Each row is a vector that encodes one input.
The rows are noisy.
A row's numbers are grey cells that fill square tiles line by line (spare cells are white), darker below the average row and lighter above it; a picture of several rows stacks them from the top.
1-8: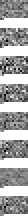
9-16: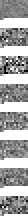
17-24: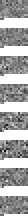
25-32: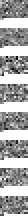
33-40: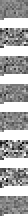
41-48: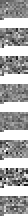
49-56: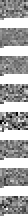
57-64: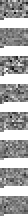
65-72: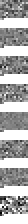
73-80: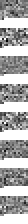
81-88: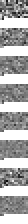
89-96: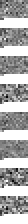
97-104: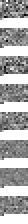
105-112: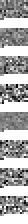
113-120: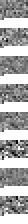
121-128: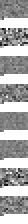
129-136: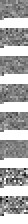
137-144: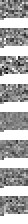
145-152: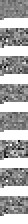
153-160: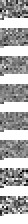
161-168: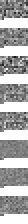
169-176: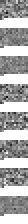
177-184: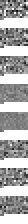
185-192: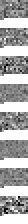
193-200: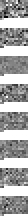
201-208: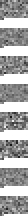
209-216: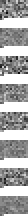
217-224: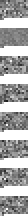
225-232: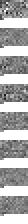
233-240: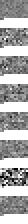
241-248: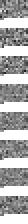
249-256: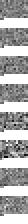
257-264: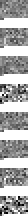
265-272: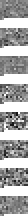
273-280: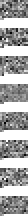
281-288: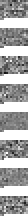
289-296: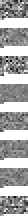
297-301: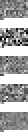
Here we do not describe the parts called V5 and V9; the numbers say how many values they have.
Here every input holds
a point on a 10-point line, together with either three labels (each one of 11), or a value of V5 and a value of V9.
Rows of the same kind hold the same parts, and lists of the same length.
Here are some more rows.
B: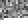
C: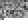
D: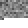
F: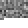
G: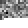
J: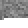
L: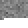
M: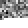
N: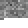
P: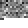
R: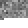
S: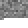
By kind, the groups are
B, C, D, R
F, G, J, L, M, N, P, S

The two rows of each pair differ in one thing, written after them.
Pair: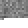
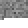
the value of V9
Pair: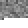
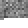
the value of V5
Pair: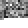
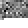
the value of V9
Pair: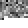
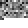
the place on the 10-point line
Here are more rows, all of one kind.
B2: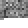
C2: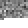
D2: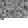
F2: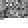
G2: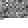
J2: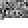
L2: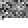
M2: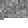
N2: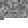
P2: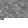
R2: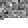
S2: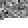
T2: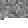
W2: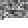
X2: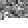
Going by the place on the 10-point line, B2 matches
C2, F2, N2 and S2.
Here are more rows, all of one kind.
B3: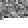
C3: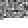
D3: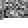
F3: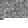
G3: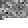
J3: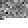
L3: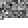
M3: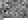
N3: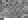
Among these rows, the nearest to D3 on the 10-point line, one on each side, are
G3 and M3.
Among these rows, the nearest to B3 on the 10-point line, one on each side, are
F3 and M3.
